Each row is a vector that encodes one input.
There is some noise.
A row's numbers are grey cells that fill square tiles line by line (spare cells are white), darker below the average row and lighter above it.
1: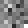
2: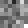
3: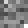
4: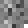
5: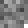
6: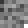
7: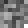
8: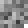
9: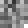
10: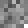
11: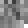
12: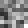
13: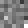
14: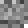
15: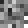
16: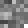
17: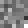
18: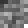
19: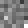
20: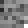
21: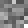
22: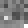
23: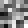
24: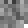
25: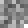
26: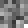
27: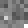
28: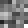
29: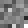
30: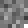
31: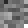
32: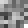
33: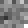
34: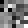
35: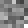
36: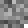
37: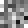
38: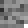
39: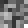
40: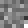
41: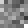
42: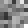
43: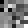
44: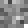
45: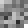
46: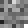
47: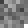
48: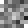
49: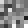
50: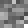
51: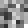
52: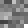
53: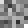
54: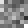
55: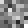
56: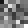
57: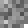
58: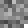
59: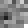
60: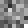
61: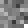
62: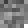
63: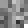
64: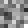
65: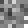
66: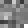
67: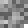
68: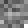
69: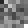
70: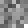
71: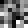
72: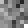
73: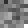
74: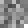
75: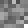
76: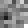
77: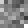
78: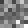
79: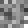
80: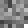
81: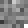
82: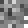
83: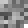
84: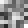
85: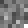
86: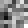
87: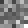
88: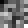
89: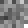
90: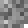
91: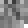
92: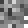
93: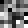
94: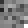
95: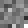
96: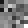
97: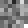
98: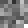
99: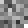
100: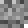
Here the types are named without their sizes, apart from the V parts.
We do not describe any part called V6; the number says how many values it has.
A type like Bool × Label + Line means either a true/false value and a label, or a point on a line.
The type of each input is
(Line + Tree) × V6.
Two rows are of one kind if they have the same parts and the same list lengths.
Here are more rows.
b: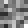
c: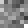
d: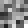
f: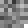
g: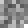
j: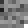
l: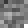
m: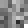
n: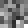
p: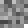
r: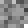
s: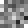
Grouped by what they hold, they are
b, d, j, m
c, f, g, l, n, p, r, s

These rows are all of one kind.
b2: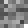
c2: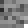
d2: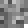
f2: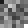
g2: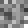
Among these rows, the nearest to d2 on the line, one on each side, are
c2 and g2.
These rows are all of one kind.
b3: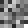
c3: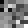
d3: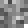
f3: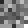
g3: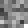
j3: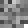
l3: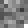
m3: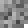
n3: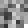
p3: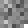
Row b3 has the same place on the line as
c3, g3 and j3.
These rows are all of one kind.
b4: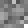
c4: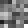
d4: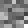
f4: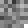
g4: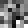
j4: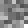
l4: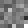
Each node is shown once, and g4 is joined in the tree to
f4.
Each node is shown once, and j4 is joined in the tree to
d4.
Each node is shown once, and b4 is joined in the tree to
d4, f4 and l4.
